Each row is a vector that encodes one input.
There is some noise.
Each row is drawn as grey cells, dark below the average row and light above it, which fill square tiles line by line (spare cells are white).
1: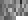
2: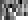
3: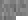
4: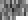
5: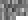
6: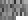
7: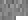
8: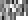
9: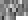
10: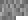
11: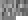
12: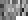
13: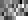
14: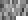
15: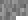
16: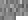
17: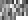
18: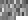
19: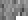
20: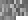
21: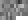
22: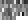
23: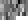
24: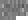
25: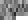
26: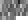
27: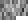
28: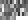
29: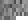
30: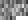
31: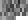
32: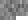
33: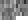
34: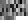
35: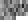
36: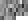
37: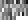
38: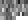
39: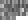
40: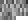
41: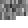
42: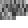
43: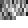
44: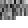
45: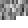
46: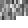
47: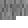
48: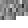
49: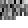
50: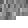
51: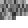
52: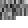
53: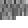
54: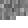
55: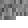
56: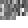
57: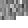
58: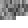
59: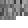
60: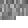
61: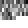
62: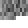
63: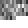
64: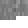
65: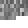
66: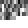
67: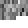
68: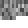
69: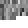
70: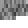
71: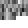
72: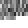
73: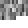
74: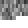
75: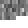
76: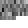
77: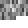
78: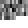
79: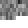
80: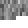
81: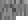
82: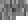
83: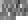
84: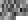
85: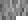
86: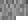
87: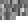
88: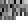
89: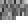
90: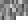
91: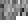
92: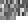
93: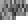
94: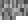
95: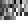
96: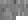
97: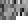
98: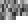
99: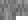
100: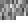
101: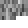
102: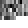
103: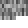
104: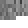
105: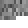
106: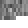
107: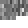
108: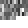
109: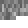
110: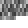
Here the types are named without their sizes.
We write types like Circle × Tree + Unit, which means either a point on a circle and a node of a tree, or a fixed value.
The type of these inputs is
(Bool × Bool × Bool × Bool + Unit) × Label + Tree.
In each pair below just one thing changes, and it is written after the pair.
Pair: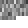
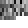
the label
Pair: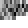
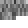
one of the four true/false values
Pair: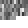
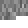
the label
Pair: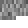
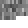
the label
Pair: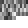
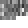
the label
